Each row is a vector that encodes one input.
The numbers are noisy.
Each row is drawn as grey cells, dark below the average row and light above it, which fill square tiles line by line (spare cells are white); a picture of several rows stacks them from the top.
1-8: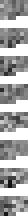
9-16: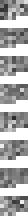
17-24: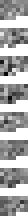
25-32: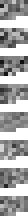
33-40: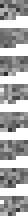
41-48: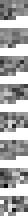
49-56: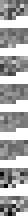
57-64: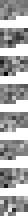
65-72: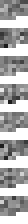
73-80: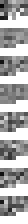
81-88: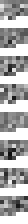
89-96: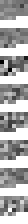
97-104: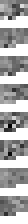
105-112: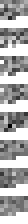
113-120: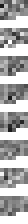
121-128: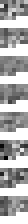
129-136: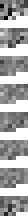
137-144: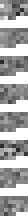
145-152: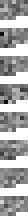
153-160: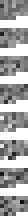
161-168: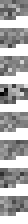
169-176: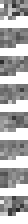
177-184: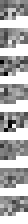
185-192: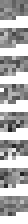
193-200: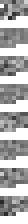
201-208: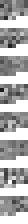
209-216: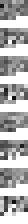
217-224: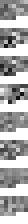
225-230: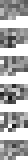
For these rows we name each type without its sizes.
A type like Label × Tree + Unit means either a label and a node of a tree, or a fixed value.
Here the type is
Bool × (Circle + Unit).
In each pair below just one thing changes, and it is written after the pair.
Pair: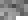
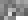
the true/false value
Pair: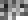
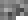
the true/false value
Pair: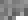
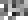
the true/false value
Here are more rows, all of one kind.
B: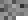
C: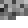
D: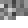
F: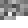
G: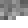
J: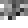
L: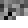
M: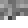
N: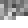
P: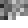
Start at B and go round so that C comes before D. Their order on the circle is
B, J, P, F, N, C, M, D, G, L.
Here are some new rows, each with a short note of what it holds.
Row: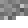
a point on a circle and a true/false value
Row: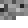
a true/false value
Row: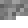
a true/false value
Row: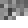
a true/false value
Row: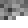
a point on a circle and a true/false value
